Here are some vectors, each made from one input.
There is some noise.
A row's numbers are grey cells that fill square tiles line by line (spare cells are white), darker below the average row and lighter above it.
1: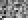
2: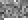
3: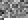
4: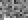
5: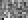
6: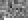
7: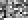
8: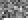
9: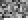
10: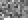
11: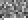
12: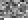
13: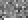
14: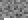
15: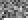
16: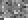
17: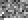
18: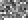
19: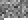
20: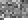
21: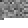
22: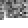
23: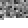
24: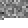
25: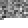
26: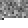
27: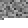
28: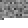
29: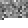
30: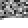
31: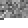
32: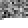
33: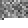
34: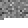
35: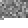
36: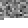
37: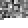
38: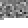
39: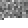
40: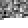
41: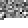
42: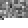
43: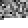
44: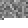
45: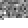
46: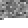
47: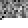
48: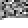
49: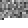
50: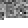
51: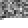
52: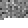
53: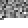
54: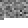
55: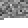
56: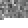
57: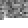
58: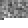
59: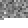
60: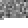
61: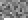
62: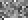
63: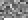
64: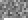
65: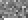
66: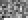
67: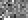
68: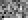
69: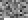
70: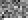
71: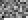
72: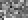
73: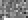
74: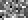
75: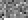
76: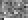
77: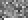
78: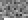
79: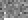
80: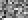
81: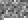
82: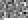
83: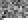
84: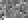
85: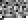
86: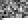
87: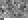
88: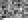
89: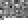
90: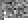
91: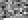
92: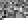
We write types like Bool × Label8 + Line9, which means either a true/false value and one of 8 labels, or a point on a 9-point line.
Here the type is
(Circle6 + Unit) × Line5 + Line7.
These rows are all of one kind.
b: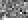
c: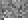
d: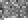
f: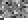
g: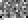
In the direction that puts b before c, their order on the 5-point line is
b, g, f, c, d.
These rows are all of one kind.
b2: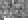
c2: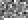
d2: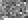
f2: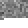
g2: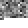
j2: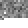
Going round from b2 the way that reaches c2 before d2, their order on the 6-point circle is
b2, c2, j2, f2, d2, g2.
